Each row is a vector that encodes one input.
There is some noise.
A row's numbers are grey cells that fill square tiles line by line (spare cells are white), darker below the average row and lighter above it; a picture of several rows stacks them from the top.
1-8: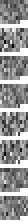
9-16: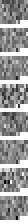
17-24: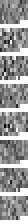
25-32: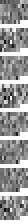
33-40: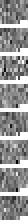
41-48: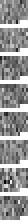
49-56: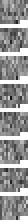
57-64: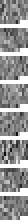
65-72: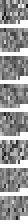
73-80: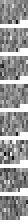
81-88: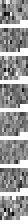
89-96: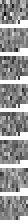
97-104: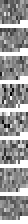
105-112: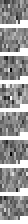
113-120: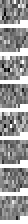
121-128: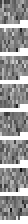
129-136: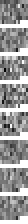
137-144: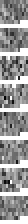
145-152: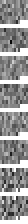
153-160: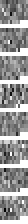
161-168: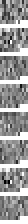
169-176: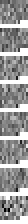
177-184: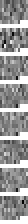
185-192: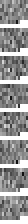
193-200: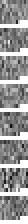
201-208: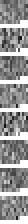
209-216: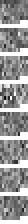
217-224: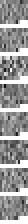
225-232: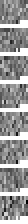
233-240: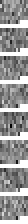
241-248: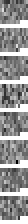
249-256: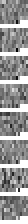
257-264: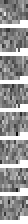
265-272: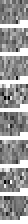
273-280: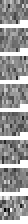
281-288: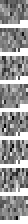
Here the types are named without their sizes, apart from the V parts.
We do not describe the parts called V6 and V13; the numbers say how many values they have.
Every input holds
a true/false value, together with either a label, or a value of V6 and a value of V13.
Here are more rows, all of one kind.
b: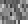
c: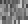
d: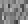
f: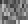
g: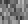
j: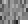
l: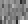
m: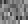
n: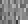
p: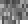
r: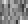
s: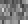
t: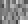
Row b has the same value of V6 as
d, f, p and r.
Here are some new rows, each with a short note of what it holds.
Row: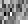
a label and a true/false value
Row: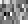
a label and a true/false value
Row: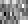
a label and a true/false value
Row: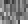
a true/false value, a value of V6 and a value of V13
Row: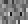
a true/false value, a value of V6 and a value of V13
